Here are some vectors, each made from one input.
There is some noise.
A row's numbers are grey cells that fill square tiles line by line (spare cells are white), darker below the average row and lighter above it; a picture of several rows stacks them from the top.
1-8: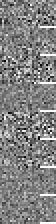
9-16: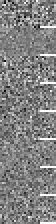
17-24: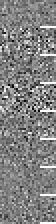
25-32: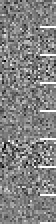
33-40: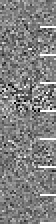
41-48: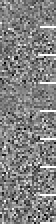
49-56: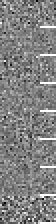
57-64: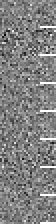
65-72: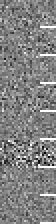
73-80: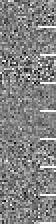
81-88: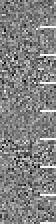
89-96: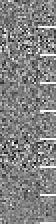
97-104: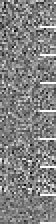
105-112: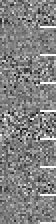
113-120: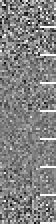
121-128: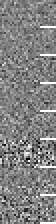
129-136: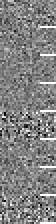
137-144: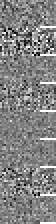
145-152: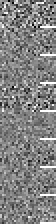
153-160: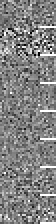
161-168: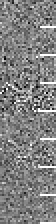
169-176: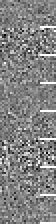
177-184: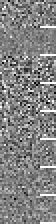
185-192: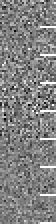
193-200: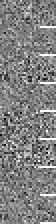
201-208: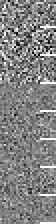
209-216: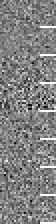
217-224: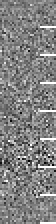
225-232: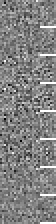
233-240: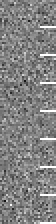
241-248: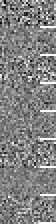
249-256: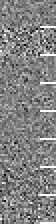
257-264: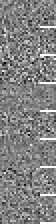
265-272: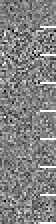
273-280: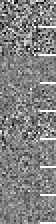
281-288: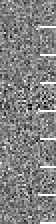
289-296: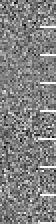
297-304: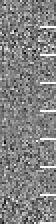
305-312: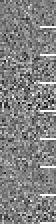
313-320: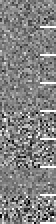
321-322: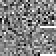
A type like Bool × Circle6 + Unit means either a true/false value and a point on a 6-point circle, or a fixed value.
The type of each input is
Bool × Line10 + Line8.
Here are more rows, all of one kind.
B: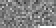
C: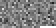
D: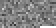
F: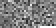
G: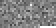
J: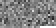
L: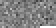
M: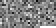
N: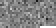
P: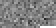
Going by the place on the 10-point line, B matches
J, L and N.
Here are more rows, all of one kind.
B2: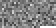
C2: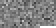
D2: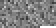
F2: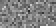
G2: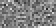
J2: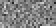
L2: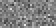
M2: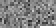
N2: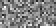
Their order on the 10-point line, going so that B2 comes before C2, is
D2, B2, F2, N2, L2, J2, G2, M2, C2.
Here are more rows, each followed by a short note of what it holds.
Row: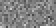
a point on a 10-point line and a true/false value
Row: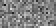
a point on a 10-point line and a true/false value
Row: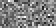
a point on a 10-point line and a true/false value
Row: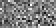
a point on a 10-point line and a true/false value
